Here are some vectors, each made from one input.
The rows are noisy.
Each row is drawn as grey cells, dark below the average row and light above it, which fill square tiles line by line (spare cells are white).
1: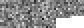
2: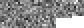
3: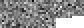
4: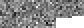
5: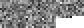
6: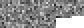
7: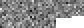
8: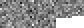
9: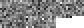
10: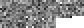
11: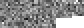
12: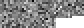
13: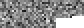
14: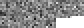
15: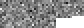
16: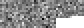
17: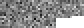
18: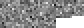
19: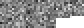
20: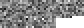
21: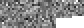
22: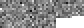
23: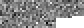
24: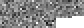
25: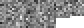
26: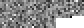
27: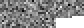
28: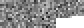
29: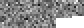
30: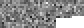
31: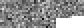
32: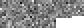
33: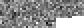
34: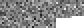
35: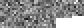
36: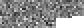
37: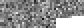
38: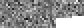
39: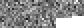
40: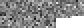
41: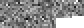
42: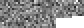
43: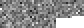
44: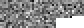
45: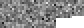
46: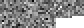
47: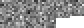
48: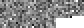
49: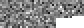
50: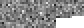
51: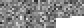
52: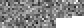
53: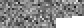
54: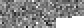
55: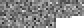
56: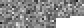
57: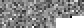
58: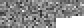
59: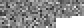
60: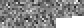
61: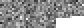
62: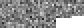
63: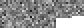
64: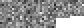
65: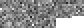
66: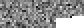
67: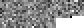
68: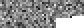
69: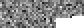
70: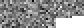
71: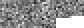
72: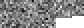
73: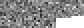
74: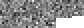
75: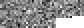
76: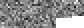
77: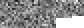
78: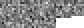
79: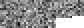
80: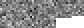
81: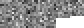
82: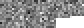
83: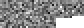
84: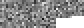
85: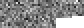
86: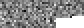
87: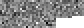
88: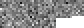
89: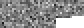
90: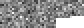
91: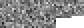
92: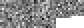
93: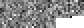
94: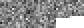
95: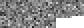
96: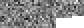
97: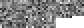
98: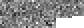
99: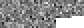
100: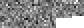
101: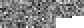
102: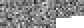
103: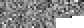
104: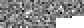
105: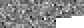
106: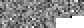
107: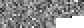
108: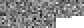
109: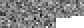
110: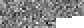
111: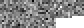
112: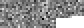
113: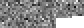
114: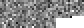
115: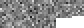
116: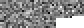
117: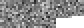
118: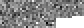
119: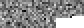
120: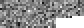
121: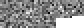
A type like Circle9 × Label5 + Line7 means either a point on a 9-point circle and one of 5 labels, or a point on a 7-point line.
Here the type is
Label7 + Line6.
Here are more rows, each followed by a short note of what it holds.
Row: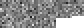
a point on a 6-point line
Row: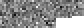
a point on a 6-point line
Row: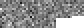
a point on a 6-point line
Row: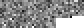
one of 7 labels
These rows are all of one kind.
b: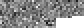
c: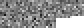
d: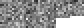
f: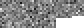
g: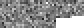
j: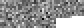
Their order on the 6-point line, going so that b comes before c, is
b, c, f, g, d, j.
